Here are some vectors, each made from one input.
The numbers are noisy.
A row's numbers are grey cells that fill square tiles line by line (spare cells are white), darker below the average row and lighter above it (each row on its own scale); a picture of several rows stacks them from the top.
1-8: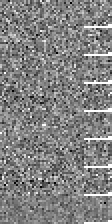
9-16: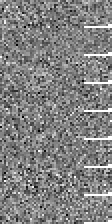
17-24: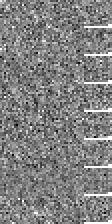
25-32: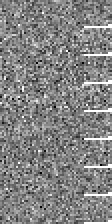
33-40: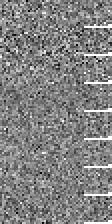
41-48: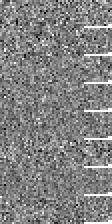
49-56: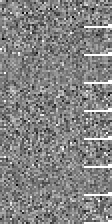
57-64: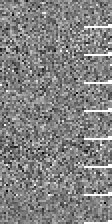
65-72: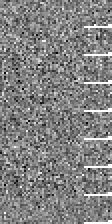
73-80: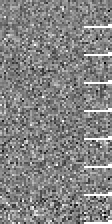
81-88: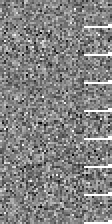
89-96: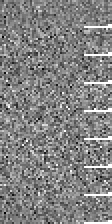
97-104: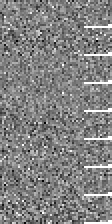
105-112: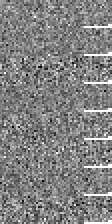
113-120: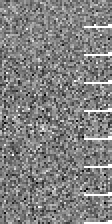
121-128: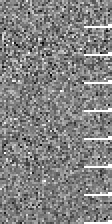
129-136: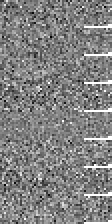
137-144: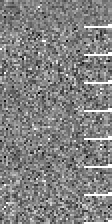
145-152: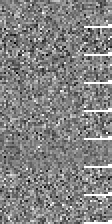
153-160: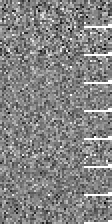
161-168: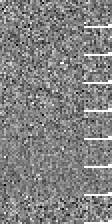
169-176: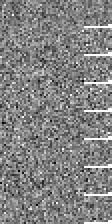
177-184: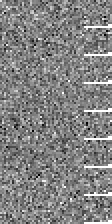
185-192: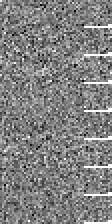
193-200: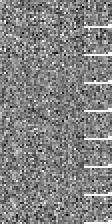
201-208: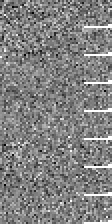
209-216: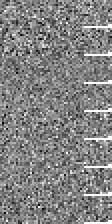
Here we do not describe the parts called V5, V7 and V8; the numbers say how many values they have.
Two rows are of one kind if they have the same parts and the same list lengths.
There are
3 kinds of row.
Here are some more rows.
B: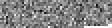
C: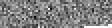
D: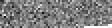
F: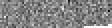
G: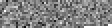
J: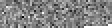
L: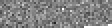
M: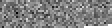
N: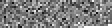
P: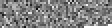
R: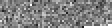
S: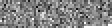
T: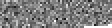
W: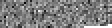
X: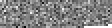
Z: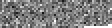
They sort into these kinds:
B, J, R
C, F, G, L, P, S, X
D, M, N, T, W, Z

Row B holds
a point on a 4-point line, a value of V5 and a value of V7.
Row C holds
a node of a 9-node tree, a value of V5 and a value of V7.
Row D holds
a point on a 9-point circle and a value of V8.
